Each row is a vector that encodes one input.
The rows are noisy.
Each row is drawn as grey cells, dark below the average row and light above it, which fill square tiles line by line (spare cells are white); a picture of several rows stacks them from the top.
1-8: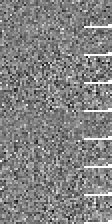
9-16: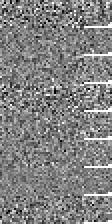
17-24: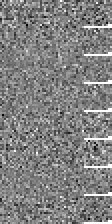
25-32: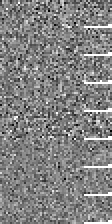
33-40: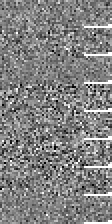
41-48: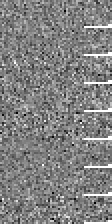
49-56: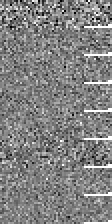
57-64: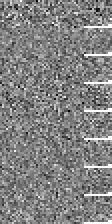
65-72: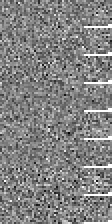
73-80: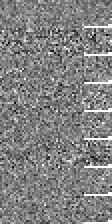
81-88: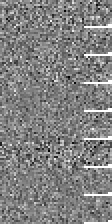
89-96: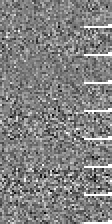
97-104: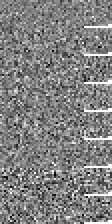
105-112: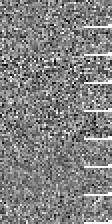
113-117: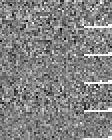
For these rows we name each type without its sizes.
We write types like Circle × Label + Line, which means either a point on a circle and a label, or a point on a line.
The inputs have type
List(Label × Line).
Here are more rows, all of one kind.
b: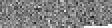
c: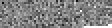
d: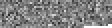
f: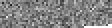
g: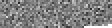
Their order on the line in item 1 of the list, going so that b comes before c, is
b, d, c, f, g.
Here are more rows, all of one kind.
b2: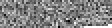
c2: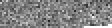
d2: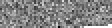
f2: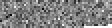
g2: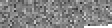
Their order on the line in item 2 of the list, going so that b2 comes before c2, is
d2, b2, f2, g2, c2.
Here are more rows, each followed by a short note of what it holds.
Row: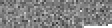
a list of one item
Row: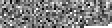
the empty list
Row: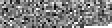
the empty list
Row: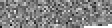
a list of one item
